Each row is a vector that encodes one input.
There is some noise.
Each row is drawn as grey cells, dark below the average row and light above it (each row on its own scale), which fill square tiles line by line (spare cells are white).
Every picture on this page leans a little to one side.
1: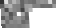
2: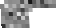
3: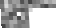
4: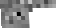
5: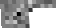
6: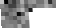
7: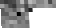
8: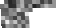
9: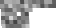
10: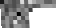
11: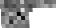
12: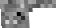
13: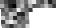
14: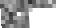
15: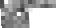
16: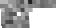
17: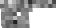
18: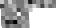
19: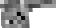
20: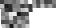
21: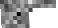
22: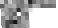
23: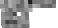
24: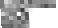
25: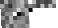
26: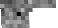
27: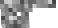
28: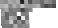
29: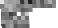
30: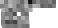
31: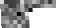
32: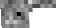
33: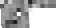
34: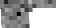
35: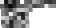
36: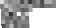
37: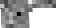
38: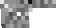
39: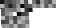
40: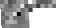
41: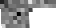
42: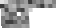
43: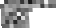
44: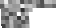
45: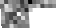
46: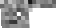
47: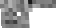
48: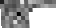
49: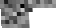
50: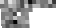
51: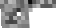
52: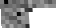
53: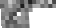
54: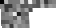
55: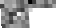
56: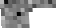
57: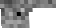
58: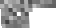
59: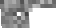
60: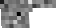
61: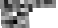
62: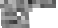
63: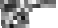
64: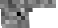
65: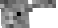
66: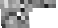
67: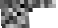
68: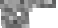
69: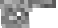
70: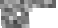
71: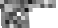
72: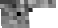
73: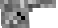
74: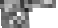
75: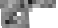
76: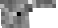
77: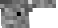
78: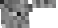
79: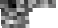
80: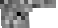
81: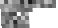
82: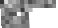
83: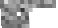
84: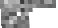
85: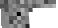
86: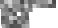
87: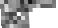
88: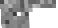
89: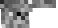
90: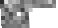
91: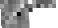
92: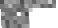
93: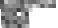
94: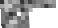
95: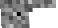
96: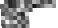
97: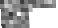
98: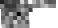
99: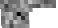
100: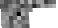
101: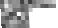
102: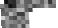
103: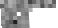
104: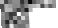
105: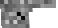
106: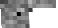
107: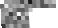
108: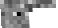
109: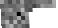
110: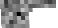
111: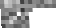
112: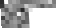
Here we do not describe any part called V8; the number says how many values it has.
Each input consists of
four true/false values, together with either a point on a 6-point circle, or a value of V8.
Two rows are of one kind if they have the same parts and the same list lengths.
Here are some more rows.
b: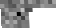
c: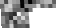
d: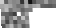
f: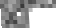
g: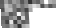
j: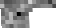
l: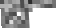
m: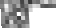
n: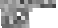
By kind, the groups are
b, j
c, d, f, g, l, m, n

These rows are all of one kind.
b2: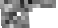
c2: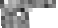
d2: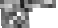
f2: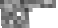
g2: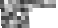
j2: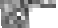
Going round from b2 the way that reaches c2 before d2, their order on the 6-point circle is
b2, c2, j2, g2, f2, d2.
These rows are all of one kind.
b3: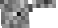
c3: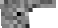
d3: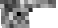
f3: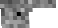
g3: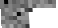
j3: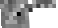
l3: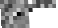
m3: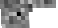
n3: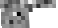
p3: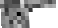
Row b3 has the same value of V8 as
j3, m3 and n3.
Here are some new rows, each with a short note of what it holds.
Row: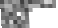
a point on a 6-point circle and four true/false values
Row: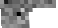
four true/false values and a value of V8
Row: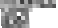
a point on a 6-point circle and four true/false values
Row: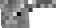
four true/false values and a value of V8
